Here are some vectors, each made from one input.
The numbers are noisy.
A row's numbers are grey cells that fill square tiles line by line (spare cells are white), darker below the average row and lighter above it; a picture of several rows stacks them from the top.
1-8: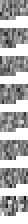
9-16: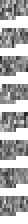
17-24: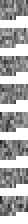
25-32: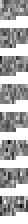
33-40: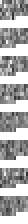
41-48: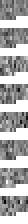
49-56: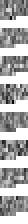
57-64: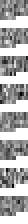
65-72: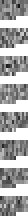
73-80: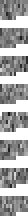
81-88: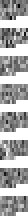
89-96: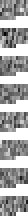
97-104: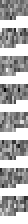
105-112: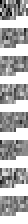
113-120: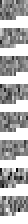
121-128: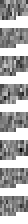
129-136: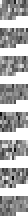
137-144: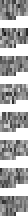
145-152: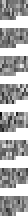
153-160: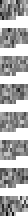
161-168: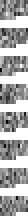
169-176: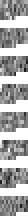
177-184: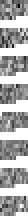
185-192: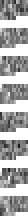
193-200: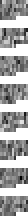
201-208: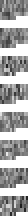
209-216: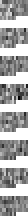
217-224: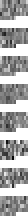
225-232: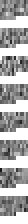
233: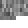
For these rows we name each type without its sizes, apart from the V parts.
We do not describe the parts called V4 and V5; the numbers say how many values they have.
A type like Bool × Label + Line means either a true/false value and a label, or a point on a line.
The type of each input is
Bool × Bool × Bool + Label × (Label × V5 + V4) + Unit.
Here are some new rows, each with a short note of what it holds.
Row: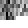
a fixed value
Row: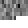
a label and a value of V4
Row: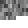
a label and a value of V4
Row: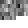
a label and a value of V4
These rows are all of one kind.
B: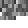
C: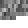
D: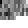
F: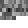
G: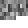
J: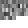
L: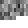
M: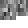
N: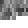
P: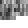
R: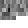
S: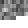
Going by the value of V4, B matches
C, D and F.
